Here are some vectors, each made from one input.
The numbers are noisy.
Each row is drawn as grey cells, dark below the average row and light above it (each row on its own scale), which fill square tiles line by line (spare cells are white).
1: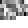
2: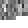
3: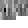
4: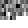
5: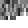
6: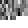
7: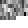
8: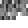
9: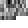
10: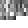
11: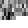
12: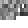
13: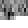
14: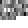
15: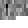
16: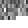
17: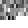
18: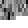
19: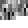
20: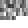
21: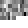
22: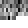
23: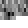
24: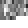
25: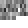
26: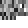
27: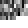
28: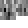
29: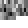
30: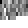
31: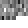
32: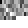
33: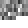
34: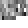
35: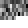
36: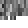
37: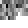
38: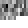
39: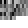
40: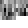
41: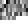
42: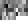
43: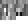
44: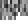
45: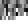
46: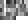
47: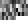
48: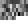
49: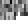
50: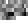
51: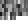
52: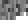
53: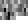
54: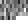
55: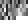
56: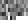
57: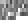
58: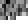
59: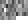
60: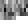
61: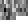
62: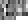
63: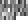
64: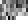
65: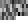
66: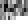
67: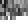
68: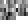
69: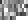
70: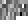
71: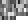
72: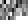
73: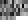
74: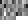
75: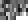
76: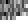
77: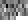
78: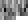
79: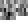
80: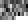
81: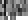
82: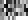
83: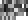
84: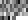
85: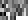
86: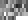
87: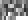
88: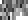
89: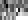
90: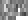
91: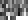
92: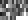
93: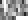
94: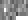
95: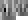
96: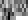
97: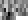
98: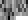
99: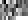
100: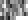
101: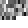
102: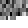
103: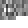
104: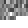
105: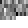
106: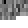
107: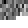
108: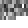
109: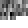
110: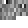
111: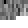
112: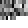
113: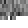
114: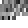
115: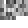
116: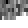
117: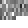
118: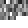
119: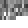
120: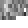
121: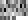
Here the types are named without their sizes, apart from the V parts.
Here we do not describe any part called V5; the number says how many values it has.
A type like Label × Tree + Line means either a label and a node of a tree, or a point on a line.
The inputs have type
List(Bool × V5).
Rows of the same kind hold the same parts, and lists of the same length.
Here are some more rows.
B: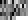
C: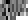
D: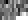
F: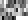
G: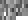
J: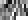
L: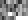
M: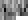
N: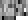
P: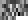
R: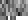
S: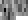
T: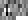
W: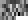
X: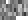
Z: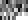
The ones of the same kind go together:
B, C, D, R
F, G, J, L, N, T, X, Z
M, S
P, W

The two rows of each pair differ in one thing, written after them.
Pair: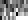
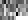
the value of V5 in item 1 of the list
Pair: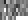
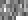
the value of V5 in item 1 of the list
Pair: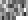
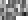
the value of V5 in item 1 of the list
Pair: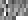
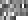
the true/false value in item 1 of the list
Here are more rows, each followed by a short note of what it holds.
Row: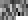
the empty list
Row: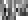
a list of one item
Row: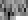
a list of one item
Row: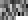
the empty list
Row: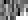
a list of two items
